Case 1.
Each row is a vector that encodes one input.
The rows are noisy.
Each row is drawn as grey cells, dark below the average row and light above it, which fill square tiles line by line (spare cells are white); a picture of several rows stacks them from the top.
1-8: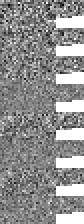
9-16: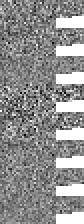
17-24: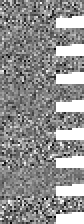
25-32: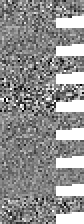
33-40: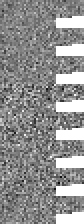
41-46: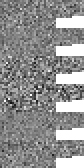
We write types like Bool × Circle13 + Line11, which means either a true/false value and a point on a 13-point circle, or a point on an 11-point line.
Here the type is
Label4 + Line4.
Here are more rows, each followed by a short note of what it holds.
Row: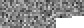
a point on a 4-point line
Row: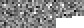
a point on a 4-point line
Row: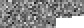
one of 4 labels
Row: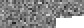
one of 4 labels
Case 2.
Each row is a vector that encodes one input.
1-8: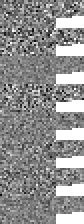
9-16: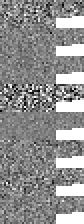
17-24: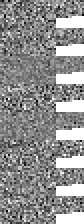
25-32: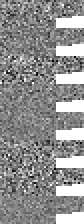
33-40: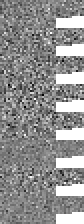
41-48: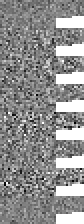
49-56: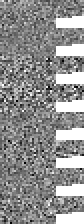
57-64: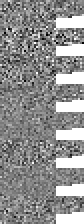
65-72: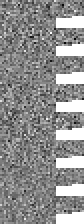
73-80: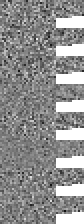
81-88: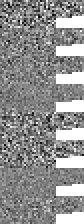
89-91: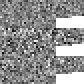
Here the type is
(Circle11 + Unit) × Line11.
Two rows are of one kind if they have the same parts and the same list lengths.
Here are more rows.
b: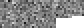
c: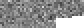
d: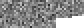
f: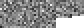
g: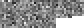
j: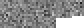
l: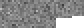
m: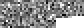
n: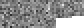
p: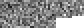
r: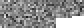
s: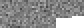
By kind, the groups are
b, f, j, l, m, r, s
c, d, g, n, p

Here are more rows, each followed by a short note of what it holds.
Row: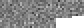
a point on an 11-point circle and a point on an 11-point line
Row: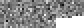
a point on an 11-point circle and a point on an 11-point line
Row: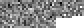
a point on an 11-point circle and a point on an 11-point line
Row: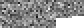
a point on an 11-point circle and a point on an 11-point line
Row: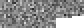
a point on an 11-point line
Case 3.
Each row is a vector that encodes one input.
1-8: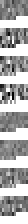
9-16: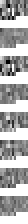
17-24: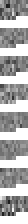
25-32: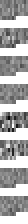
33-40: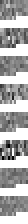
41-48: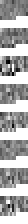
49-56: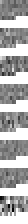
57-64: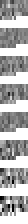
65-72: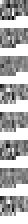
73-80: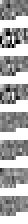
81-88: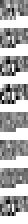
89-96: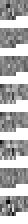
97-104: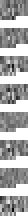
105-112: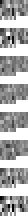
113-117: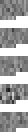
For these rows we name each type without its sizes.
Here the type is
(Bool × Bool × Bool × Bool + Unit) × Label.
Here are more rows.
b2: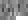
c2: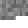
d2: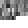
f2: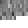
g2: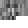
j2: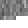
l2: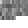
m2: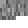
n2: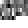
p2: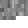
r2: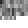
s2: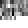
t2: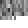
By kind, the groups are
b2, c2, l2, n2
d2, f2, g2, j2, m2, p2, r2, s2, t2

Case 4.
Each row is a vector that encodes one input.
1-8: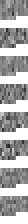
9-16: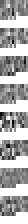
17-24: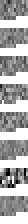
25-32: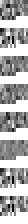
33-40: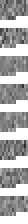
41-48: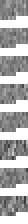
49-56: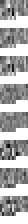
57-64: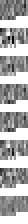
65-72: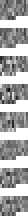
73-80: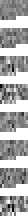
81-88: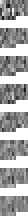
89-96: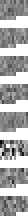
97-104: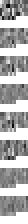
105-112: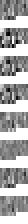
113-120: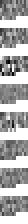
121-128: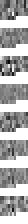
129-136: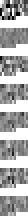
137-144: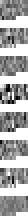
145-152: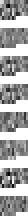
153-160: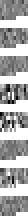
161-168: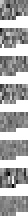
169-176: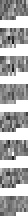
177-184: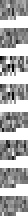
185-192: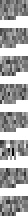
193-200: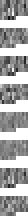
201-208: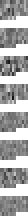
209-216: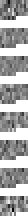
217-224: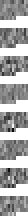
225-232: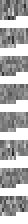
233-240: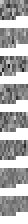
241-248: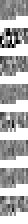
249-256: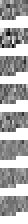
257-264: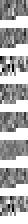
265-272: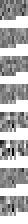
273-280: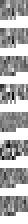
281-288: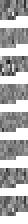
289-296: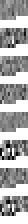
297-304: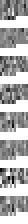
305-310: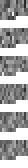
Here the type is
Bool × Bool × Bool × Bool + Label11.
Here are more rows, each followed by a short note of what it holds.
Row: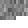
four true/false values
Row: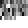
one of 11 labels
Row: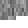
four true/false values
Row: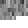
four true/false values
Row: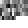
four true/false values
